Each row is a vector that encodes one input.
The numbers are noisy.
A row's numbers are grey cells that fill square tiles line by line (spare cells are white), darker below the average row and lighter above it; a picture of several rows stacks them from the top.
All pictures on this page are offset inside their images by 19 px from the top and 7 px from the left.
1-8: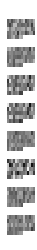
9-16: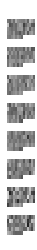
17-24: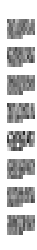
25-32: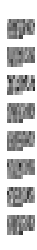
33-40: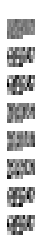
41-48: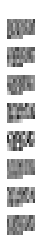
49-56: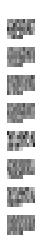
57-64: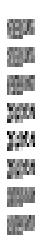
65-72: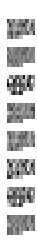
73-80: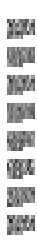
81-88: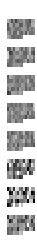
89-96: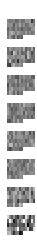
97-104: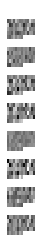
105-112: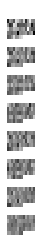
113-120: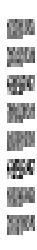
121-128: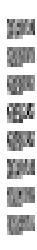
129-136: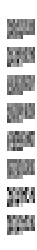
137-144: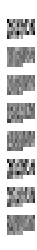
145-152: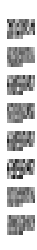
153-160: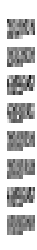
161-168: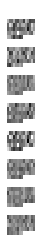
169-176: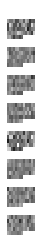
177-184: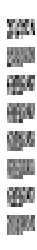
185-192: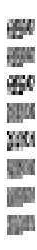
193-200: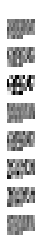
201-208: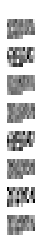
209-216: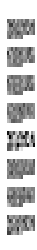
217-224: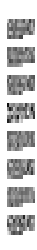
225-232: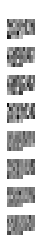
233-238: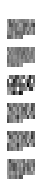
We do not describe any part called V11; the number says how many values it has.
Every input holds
a point on a 12-point line and a node of a 10-node tree, together with either a point on a 9-point line, or a value of V11.
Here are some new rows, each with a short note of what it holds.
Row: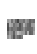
a point on a 9-point line, a point on a 12-point line and a node of a 10-node tree
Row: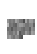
a point on a 12-point line, a node of a 10-node tree and a value of V11
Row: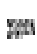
a point on a 9-point line, a point on a 12-point line and a node of a 10-node tree
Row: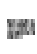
a point on a 12-point line, a node of a 10-node tree and a value of V11
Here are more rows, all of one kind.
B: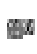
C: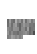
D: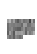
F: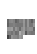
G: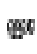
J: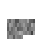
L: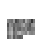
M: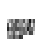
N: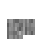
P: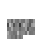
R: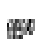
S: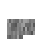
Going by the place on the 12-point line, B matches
F, J and S.
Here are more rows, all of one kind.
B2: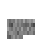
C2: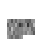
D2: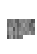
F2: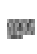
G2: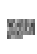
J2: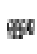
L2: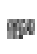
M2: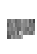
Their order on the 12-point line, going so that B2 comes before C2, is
B2, F2, M2, D2, G2, C2, J2, L2.
